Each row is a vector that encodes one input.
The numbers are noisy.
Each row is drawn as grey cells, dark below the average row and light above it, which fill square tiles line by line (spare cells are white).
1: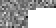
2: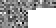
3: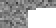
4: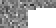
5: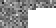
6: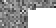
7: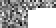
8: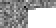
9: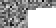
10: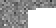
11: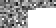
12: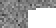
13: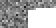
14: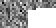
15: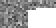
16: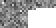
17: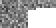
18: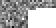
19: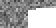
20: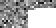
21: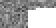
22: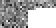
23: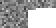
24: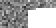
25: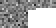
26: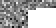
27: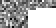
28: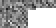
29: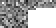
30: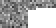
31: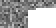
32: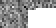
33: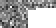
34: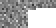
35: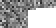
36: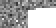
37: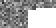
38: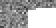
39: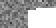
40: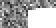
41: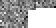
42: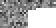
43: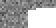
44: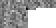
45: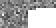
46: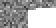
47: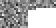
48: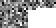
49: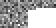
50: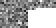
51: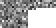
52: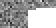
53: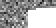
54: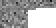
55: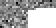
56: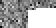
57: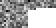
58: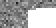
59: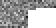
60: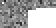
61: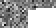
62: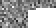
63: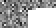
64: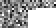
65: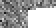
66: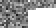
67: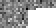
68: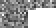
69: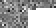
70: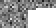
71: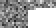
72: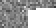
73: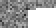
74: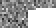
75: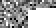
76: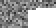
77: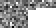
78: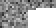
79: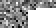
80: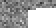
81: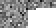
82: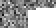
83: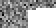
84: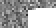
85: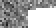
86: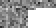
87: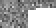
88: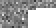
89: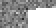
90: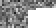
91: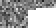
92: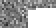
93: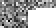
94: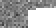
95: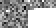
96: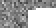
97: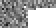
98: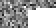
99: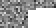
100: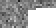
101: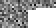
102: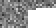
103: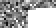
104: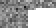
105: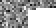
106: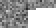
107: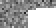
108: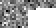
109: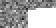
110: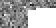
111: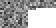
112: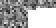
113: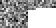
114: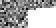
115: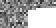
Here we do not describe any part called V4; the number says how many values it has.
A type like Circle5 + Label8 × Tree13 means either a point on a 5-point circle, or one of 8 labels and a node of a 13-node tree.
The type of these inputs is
Bool × (Tree8 + V4).
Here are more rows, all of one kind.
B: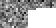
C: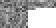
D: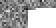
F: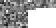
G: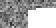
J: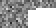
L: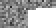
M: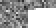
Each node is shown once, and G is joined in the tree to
B, F and J.
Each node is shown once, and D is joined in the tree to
F and M.
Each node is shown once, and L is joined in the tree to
C.
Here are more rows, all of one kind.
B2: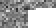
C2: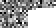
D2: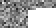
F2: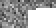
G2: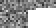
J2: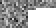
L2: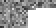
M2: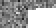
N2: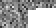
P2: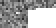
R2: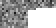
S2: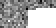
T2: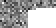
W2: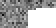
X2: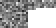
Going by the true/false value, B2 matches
D2, L2, R2 and T2.
